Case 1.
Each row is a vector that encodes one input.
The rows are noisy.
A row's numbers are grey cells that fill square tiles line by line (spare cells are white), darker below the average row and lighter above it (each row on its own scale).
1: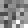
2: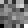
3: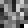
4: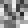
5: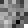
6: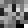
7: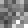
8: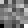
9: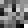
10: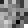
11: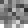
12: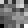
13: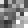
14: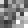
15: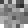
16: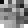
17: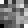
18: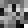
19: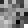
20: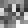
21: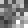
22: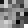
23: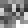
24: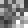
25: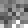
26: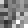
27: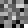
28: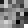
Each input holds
three true/false values.
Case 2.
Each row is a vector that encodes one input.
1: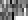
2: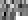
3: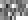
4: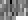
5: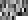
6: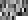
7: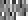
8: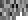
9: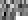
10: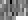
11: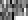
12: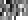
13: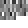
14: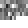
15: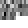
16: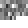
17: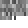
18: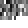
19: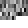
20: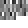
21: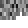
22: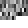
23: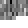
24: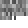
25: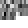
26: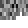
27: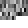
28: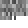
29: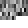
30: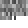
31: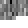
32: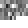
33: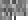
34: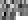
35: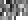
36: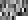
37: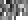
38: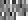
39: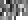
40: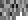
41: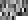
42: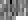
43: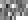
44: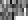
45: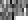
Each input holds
either a fixed value, or three true/false values.
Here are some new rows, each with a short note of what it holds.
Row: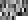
a fixed value
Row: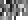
three true/false values
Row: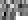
three true/false values
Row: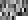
a fixed value
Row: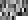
a fixed value
